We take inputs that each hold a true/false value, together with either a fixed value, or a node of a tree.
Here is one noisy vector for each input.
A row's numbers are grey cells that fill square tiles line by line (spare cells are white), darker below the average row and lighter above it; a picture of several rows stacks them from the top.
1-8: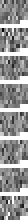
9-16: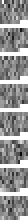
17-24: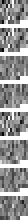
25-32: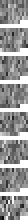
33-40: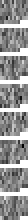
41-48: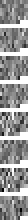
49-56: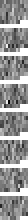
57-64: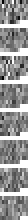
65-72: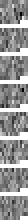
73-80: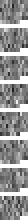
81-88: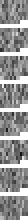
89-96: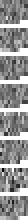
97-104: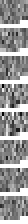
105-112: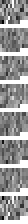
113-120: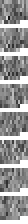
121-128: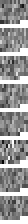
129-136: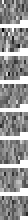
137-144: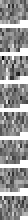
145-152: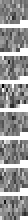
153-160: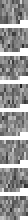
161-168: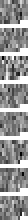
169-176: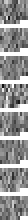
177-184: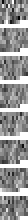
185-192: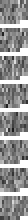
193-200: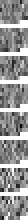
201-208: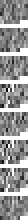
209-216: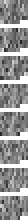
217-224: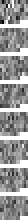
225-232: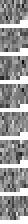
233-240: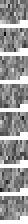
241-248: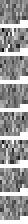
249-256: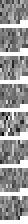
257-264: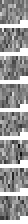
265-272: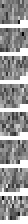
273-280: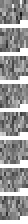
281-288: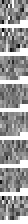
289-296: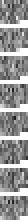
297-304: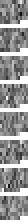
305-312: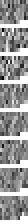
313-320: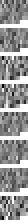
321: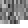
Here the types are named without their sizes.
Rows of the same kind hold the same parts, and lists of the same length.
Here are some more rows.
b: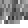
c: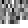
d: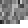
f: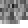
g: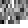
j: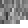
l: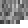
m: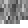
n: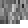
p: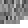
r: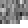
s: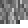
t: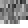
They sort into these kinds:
b, d, f, j, l, m, n, p, r, s, t
c, g

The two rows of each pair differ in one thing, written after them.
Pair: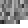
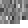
the true/false value
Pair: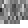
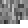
the true/false value
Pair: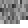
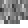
the node of the tree
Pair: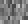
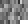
the true/false value
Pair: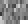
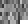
the true/false value
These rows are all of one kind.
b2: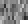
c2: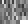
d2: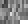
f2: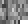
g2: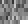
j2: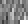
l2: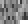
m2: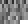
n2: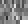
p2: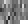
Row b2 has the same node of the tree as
d2, f2 and l2.
